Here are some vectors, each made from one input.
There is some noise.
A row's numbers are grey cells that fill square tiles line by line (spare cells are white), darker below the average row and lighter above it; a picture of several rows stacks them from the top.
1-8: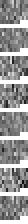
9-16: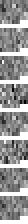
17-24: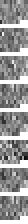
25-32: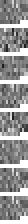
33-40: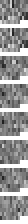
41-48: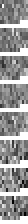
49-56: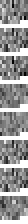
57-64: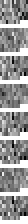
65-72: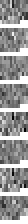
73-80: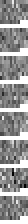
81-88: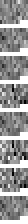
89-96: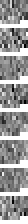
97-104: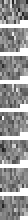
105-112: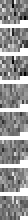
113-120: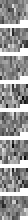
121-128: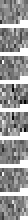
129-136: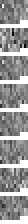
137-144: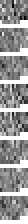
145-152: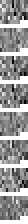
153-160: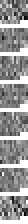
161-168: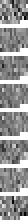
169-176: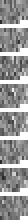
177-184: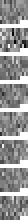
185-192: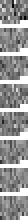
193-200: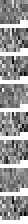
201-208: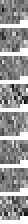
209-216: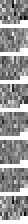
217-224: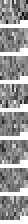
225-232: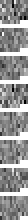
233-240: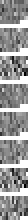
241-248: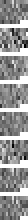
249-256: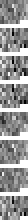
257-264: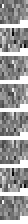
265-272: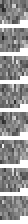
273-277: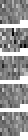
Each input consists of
either a node of a 10-node tree and three true/false values, or a node of an 11-node tree.
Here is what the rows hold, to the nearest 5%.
About 70% of them hold a node of a 10-node tree and three true/false values. The rest hold a node of an 11-node tree.
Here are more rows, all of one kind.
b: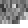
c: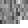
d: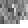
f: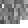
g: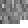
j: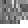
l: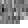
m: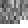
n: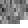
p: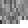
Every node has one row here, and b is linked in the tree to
n.
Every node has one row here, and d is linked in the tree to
f.
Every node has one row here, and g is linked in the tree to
f, j, n and p.
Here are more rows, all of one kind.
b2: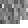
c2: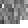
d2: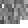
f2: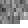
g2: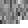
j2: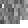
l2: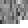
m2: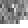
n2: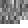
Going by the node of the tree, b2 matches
c2, d2 and j2.
